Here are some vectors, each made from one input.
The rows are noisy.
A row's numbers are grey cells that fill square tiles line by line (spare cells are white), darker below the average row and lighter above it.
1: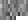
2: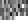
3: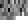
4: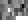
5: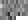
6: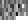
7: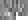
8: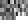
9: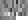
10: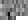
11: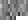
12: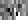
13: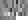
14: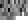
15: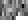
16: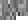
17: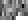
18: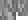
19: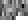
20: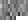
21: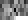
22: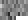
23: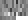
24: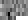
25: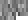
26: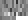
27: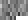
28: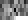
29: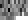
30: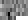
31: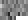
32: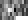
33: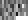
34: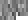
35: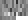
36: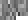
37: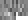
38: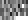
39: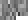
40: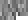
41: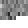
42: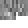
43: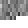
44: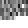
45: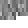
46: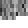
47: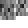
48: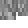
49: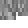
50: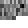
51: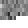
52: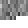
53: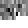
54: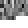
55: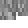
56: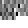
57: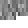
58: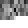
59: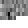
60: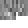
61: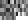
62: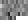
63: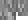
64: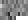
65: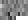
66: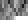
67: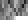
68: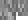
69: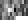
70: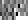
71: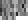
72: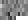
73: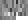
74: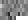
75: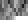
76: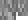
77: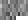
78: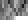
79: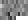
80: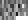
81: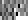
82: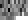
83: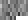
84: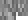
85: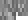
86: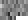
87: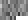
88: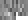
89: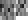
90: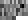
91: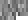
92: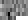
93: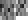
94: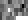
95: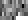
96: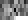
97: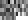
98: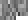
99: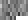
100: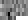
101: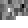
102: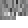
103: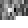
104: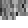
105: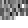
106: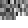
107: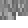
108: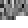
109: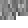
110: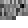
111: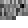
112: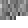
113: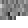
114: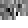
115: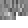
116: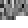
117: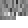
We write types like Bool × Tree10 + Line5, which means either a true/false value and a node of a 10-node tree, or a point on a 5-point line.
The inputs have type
Line3 × Line5 + Line8.
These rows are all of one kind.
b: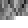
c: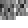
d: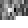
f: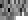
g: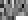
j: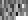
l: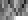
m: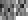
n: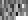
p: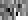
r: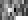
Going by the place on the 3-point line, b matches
c, f, l and m.
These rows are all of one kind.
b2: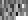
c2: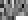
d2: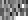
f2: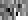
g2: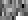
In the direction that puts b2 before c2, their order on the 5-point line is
d2, b2, g2, f2, c2.
